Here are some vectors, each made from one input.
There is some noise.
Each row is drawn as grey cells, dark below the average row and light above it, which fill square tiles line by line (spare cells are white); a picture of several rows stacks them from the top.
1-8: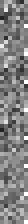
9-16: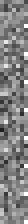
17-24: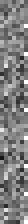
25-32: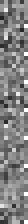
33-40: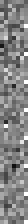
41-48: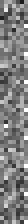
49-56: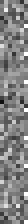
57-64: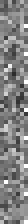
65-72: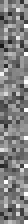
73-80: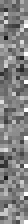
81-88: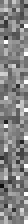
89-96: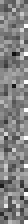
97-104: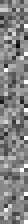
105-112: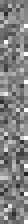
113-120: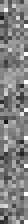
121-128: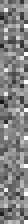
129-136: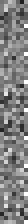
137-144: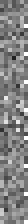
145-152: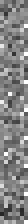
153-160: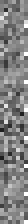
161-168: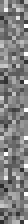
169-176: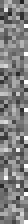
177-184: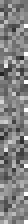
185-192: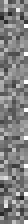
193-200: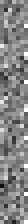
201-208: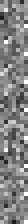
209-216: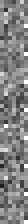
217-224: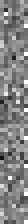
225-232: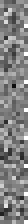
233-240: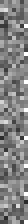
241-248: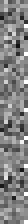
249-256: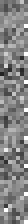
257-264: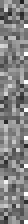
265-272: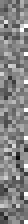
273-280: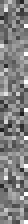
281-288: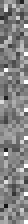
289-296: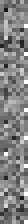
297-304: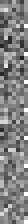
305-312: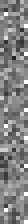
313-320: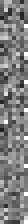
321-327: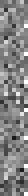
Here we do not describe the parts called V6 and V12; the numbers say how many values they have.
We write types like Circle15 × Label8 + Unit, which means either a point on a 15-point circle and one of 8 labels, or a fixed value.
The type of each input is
(Line7 + V12) × V6 + List2(Line8).
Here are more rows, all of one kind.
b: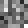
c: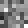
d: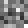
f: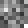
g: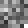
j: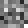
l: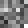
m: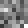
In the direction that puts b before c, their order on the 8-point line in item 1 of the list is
d, j, b, c, l, f, g, m.
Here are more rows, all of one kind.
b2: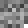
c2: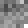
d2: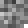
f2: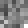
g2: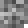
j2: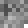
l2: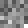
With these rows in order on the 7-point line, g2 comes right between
b2 and d2.
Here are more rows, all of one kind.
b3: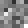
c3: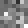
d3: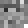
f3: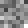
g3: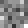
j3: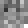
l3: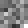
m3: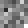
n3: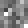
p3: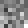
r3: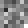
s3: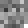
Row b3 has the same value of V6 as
m3, n3 and r3.
